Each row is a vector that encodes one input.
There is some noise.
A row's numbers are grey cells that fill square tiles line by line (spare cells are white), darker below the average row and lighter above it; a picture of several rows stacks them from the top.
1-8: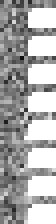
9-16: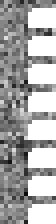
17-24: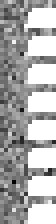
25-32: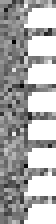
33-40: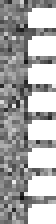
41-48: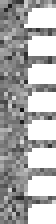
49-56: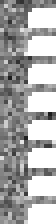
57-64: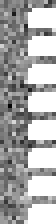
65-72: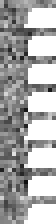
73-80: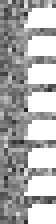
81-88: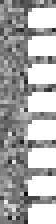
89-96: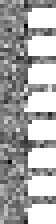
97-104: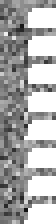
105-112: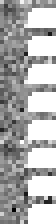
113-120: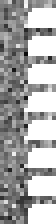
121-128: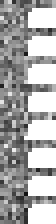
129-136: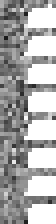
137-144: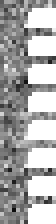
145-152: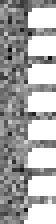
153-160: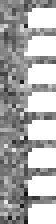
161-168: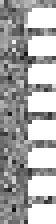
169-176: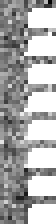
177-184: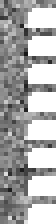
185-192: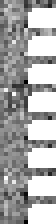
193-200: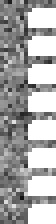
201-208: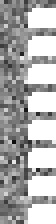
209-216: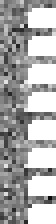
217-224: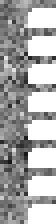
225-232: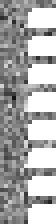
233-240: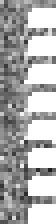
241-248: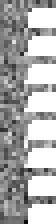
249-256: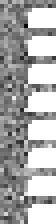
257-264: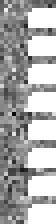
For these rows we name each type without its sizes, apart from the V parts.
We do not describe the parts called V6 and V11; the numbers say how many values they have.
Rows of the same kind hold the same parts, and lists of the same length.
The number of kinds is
6.
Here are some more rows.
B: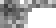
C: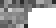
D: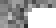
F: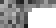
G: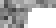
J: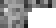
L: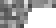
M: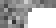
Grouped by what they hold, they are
B, G
C, F
D
J
L
M

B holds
a node of a tree and a value of V6.
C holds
a label, a node of a tree and a value of V11.
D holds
a node of each of two trees and a value of V6.
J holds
a point on a line and a node of each of two trees.
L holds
a label and a value of V11.
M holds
a point on a line and a node of a tree.
